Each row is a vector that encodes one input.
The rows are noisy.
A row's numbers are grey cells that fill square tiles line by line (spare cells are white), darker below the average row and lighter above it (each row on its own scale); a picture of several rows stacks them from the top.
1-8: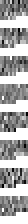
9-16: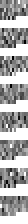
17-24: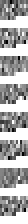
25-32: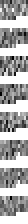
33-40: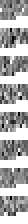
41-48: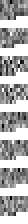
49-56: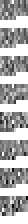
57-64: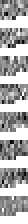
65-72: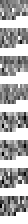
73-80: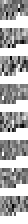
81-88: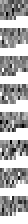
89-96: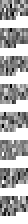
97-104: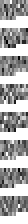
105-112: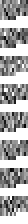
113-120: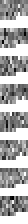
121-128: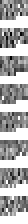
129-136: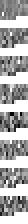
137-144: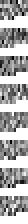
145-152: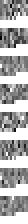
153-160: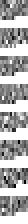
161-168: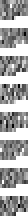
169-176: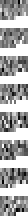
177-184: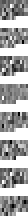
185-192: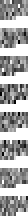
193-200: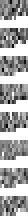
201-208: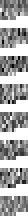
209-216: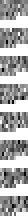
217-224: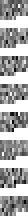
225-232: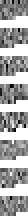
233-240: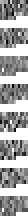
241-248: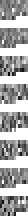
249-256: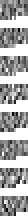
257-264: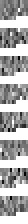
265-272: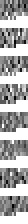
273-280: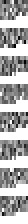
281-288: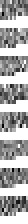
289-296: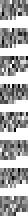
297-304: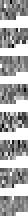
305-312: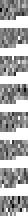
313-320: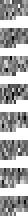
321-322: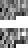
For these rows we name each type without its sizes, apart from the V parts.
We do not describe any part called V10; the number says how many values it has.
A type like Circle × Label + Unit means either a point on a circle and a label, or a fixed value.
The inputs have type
Bool × Label × (Label + Line) × V10.
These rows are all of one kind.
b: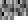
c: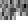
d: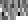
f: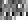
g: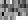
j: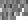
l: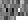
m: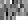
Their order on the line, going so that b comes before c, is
b, g, d, c, l, j, m, f.
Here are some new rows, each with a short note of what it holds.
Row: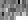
a label, a point on a line, a true/false value and a value of V10
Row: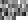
two labels, a true/false value and a value of V10
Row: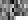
two labels, a true/false value and a value of V10
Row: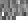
two labels, a true/false value and a value of V10
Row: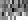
a label, a point on a line, a true/false value and a value of V10
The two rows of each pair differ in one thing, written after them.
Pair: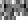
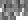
the value of V10
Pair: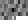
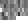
the value of V10
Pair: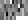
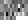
the value of V10
